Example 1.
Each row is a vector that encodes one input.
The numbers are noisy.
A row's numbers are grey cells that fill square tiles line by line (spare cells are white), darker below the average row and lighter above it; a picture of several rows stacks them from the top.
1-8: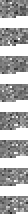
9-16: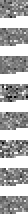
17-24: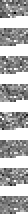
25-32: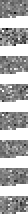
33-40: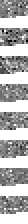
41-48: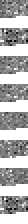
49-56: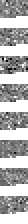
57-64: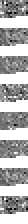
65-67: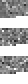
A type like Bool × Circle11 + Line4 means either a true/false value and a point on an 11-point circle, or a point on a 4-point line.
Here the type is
List2(Line5).
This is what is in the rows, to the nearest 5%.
All of them are lists of up to two points on a 5-point line: about 10% are empty, 40% hold one and 50% two.
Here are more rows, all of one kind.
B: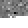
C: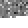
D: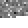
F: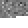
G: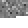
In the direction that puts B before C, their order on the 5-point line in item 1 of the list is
G, D, F, B, C.
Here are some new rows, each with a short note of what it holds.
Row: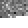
a list of two items
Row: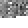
a list of two items
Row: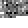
the empty list
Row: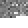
a list of one item
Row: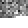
a list of one item
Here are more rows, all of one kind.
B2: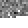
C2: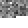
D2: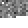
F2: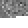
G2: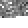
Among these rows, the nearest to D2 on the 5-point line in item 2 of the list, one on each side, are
B2 and C2.
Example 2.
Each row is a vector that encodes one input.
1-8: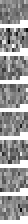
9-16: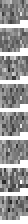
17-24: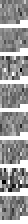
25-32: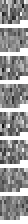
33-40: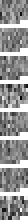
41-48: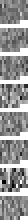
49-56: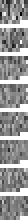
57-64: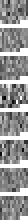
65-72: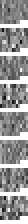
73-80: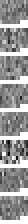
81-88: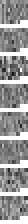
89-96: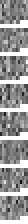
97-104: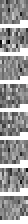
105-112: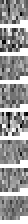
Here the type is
Bool × Circle11.
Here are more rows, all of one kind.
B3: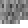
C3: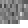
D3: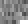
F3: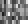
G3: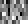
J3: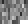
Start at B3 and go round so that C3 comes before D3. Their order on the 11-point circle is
B3, F3, G3, J3, C3, D3.
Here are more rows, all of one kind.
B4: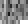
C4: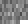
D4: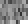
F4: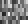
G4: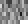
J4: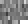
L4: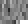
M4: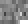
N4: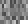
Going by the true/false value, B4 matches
J4, L4 and M4.
